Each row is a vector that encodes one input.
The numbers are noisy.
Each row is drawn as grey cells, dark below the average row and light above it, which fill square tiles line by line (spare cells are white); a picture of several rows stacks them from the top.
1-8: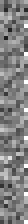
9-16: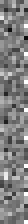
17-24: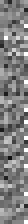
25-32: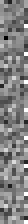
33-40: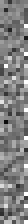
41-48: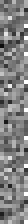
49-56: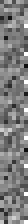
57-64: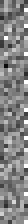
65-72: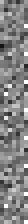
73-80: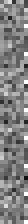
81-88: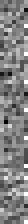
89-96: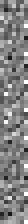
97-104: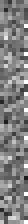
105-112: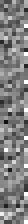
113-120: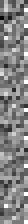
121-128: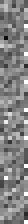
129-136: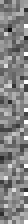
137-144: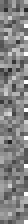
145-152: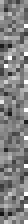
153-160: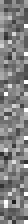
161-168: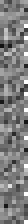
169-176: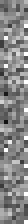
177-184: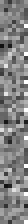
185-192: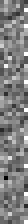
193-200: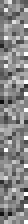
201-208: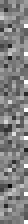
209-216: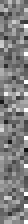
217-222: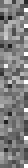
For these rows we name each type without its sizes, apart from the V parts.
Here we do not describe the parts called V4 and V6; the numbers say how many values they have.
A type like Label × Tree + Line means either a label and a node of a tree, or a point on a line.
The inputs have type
Bool × Circle × (Line + V6) × V4.
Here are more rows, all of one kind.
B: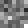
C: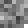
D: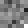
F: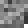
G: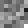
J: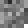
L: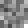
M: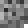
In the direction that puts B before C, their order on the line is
F, M, J, D, G, B, L, C.
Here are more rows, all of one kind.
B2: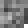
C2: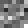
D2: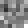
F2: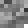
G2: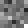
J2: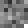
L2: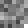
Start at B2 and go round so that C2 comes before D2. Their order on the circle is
B2, G2, C2, J2, F2, D2, L2.
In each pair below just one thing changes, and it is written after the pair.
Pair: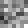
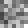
the value of V4
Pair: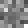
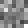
the place on the circle
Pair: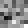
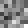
the true/false value
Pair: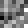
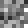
the value of V4
